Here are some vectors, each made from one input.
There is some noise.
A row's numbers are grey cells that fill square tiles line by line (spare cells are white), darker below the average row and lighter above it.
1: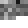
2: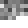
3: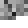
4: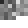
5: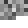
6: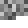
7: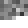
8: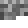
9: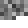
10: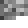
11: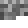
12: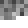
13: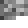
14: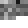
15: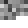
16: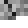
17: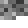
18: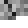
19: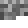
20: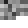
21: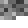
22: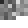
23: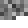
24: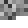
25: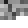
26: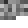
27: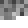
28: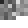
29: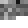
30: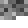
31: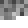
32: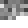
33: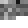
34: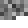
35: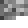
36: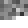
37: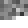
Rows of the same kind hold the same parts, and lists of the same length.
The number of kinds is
2.
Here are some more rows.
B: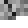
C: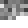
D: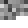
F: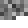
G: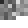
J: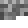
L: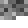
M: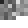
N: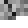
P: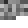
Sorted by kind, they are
B, C, D, N, P
F, G, J, L, M

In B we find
a point on each of two 4-point lines.
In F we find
three true/false values.
